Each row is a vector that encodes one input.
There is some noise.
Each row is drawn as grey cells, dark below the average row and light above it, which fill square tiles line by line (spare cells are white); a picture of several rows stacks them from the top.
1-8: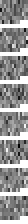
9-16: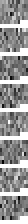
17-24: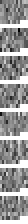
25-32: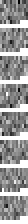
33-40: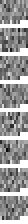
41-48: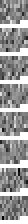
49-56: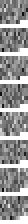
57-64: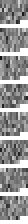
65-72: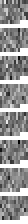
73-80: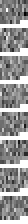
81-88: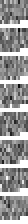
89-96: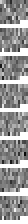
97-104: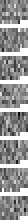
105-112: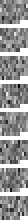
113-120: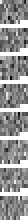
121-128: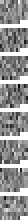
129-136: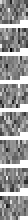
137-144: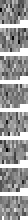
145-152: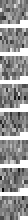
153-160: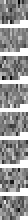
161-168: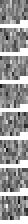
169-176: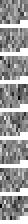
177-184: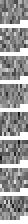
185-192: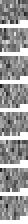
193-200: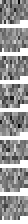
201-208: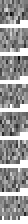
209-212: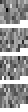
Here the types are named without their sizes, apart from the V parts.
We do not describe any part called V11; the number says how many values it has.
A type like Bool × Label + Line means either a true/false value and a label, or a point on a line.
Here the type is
(Bool × Bool × Bool + V11) × Line.
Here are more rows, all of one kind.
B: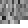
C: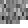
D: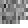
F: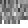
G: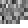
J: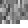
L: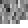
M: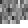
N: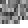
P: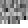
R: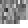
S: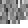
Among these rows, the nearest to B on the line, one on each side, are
G and J.
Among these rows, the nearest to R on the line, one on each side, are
N and S.
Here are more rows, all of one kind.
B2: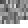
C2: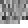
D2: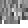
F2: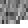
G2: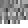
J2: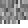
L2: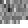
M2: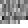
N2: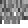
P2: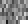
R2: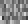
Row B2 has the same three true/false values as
C2, M2 and R2.
